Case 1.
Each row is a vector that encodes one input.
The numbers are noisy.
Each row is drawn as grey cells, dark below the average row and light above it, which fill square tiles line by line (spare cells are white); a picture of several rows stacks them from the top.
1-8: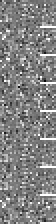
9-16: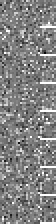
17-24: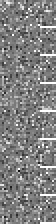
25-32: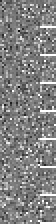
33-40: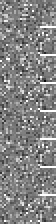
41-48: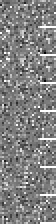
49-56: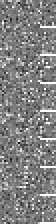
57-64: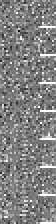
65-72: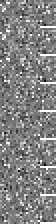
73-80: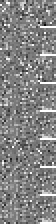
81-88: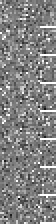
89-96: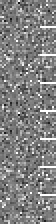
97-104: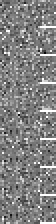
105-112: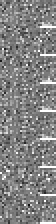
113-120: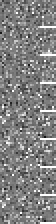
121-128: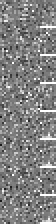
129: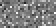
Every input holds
either a point on a 9-point line, or a node of an 11-node tree, or three true/false values.
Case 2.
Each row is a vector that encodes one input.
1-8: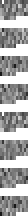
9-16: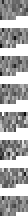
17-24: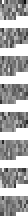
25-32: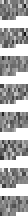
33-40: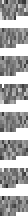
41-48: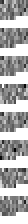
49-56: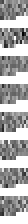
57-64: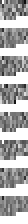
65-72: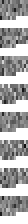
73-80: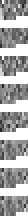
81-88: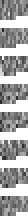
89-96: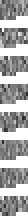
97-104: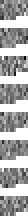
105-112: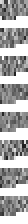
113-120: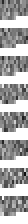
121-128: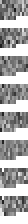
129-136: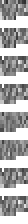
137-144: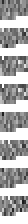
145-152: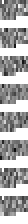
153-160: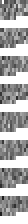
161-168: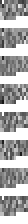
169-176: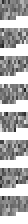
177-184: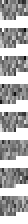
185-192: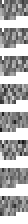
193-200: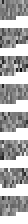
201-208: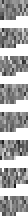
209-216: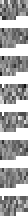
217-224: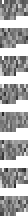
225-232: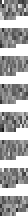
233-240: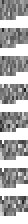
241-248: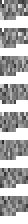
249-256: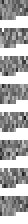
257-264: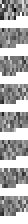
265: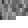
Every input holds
either a point on a 6-point circle and a true/false value, or a point on an 11-point line.
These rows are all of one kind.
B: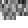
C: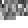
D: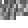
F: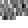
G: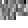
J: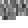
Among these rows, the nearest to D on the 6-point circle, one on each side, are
C and J.
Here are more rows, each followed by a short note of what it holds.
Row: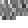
a point on a 6-point circle and a true/false value
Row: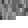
a point on an 11-point line
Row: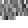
a point on a 6-point circle and a true/false value
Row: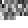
a point on a 6-point circle and a true/false value
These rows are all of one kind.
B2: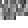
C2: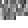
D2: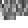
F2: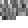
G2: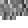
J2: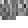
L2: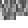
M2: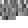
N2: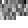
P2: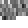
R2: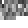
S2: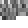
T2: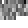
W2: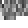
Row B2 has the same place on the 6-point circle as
C2, F2, P2 and S2.
